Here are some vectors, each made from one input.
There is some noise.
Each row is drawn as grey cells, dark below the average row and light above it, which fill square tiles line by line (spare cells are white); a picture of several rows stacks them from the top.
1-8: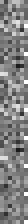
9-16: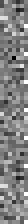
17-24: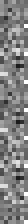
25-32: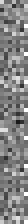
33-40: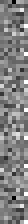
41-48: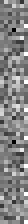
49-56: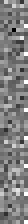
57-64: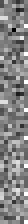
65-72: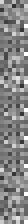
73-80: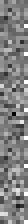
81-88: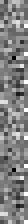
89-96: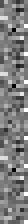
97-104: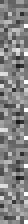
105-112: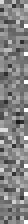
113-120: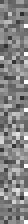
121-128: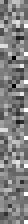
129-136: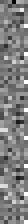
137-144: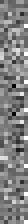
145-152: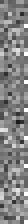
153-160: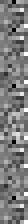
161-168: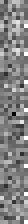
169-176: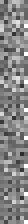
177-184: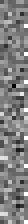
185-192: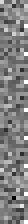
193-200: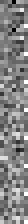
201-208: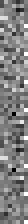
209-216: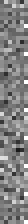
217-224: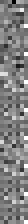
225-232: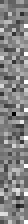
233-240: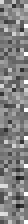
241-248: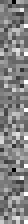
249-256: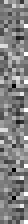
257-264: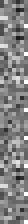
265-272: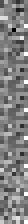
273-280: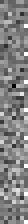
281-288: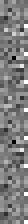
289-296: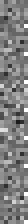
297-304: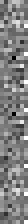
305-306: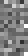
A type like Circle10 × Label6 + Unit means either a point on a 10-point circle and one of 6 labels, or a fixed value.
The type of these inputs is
Tree7.
